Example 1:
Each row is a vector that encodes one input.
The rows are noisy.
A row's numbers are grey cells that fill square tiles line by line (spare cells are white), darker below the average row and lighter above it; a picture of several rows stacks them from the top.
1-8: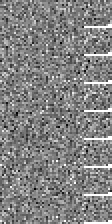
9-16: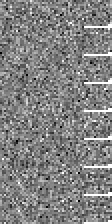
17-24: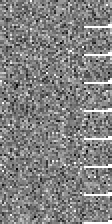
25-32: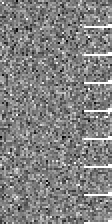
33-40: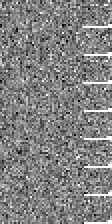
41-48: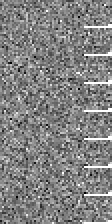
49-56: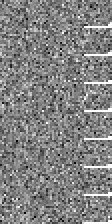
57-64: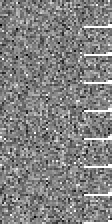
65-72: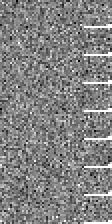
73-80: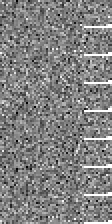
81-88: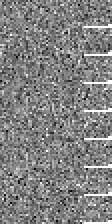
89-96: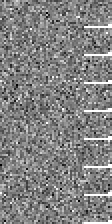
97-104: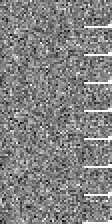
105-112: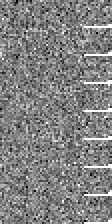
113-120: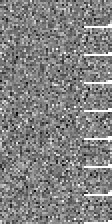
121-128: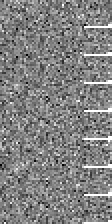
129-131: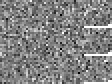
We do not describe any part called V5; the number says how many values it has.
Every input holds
a value of V5, together with either a point on a 6-point line, or a point on an 8-point line.
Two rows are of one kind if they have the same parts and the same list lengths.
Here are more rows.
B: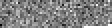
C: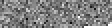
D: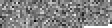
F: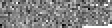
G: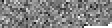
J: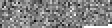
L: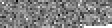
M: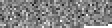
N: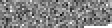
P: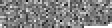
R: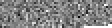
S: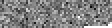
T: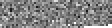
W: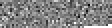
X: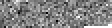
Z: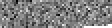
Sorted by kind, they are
B, D, F, J, L, M, N, R, X
C, G, P, S, T, W, Z

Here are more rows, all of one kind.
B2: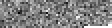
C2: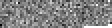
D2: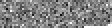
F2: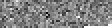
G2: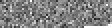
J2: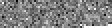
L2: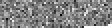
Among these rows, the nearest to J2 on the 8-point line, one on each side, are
F2 and L2.
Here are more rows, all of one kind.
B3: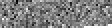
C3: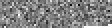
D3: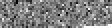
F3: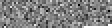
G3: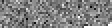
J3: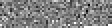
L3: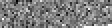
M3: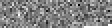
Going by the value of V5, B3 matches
D3 and L3.
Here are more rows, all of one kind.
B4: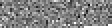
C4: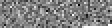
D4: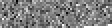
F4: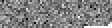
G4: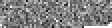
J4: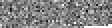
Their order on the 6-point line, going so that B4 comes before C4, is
J4, D4, B4, F4, G4, C4.
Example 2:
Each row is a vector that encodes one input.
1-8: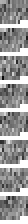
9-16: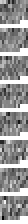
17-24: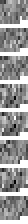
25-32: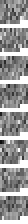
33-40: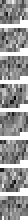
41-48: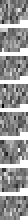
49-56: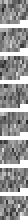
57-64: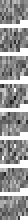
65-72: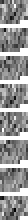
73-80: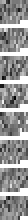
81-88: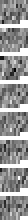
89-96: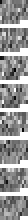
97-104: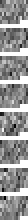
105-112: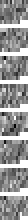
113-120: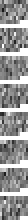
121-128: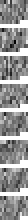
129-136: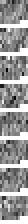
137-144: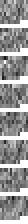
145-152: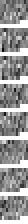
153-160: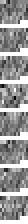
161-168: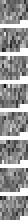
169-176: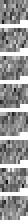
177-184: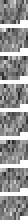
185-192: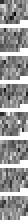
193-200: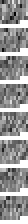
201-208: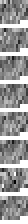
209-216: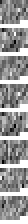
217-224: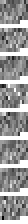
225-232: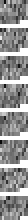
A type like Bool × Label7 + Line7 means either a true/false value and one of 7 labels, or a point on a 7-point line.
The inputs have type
(Circle8 + Unit) × List2(Line12).
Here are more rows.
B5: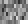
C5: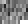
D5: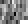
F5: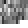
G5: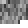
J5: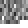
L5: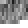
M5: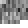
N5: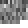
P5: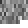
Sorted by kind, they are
B5, L5
C5, G5, M5
D5
F5, N5
J5
P5

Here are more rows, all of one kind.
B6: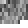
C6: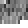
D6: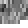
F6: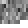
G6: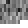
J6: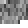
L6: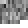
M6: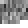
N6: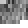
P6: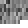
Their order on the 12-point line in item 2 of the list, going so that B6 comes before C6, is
B6, J6, F6, G6, N6, L6, C6, P6, D6, M6.
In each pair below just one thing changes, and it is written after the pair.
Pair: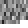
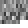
the place on the 12-point line in item 1 of the list
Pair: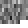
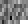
the place on the 12-point line in item 1 of the list
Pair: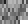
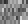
the place on the 12-point line in item 1 of the list
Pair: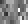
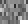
the place on the 12-point line in item 1 of the list
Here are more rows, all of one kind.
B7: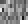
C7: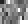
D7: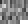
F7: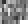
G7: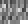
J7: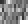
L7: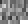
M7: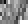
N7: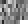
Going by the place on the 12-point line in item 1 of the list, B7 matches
F7, J7 and N7.
